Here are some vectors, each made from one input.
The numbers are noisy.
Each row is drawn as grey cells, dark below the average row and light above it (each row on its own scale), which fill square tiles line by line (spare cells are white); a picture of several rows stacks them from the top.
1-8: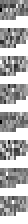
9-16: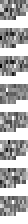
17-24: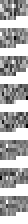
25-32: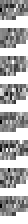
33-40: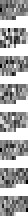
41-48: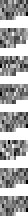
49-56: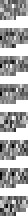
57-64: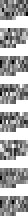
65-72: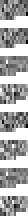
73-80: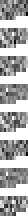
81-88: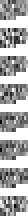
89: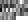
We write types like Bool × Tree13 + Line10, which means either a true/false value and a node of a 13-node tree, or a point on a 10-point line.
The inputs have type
Bool × List2(Line5) + Line4.
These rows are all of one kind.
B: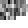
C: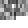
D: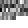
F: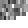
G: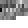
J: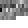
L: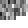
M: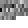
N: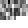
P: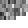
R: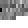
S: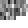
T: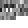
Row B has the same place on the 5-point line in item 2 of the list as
D, M, N and S.
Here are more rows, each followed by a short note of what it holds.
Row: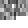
a true/false value, together with a list of two items
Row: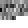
a true/false value, together with a list of one item
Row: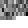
a point on a 4-point line
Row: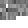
a true/false value, together with the empty list
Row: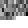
a point on a 4-point line
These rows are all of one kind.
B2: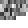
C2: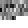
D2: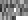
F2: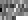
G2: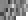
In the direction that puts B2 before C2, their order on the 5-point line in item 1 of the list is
D2, B2, C2, F2, G2.
